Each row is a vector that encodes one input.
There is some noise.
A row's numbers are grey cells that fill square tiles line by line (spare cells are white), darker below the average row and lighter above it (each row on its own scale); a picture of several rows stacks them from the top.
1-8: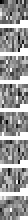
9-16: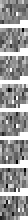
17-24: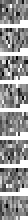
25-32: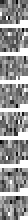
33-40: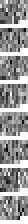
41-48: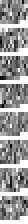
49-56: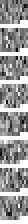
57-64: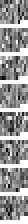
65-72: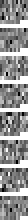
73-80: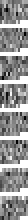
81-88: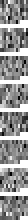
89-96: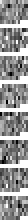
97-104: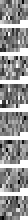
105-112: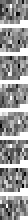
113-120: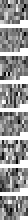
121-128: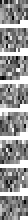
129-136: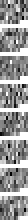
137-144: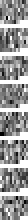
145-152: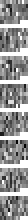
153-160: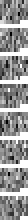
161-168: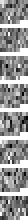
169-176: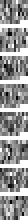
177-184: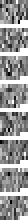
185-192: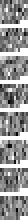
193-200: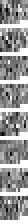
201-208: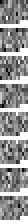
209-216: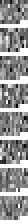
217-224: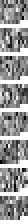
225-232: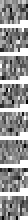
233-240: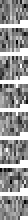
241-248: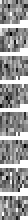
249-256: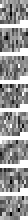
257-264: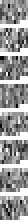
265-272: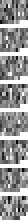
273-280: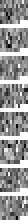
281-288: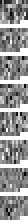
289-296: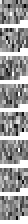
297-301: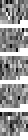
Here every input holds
a point on a 7-point line and four true/false values.
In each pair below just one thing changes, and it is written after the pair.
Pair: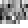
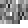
the place on the 7-point line
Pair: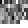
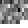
one of the four true/false values
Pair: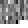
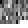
one of the four true/false values
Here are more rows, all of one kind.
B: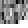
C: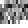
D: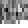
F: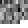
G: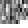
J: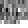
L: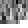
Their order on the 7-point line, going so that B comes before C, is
B, L, C, D, J, G, F.
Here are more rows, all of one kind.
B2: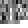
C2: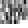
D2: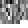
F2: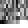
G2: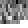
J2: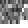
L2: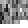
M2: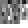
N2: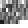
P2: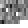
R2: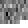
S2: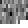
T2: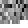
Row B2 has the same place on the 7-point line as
G2 and T2.
